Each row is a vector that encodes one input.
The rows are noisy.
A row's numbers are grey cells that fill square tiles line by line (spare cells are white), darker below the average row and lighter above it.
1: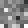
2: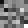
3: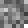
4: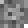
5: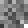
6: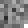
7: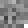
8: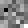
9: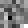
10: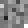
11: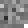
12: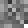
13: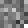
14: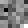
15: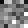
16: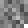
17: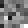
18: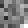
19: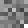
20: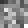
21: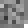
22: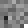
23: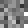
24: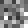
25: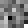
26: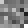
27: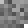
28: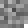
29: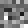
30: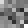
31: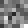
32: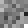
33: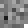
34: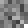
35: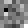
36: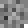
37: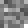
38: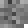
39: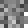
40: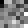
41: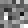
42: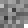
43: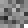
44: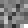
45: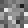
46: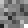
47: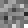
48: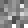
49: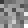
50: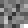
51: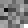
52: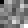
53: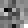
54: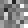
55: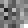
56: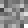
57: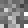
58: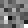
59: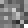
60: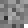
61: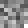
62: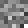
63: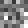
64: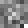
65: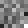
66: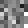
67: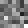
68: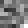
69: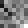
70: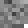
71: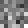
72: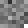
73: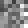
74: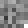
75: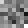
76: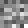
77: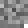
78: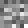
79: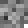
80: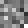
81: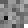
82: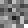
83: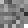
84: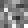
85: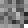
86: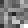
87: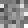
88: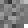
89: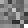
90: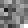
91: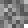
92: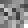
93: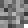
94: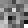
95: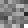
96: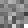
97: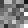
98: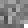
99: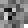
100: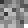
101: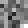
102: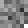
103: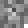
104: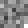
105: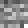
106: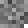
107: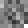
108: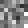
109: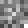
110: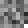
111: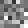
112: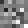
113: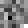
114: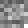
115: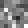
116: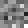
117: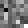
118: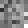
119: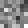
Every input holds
a point on a 9-point line, together with either a point on a 9-point line, or four true/false values.
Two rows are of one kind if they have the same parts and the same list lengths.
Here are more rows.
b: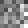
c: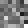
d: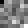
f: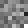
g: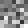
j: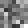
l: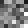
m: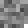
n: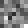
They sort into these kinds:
b, d, g, j, l, n
c, f, m

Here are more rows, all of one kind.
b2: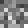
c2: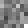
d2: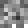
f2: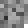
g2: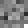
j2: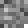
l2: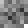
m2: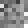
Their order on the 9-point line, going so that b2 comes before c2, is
b2, d2, m2, f2, g2, c2, j2, l2.
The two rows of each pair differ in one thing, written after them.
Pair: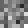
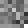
the place on the 9-point line
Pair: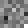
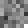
one of the four true/false values
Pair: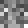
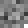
the place on the 9-point line
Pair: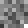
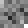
one of the four true/false values
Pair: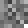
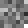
one of the four true/false values
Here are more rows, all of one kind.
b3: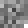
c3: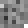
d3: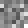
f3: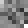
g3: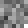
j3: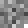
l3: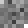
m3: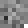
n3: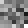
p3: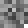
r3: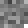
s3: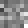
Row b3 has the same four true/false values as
d3, f3 and l3.
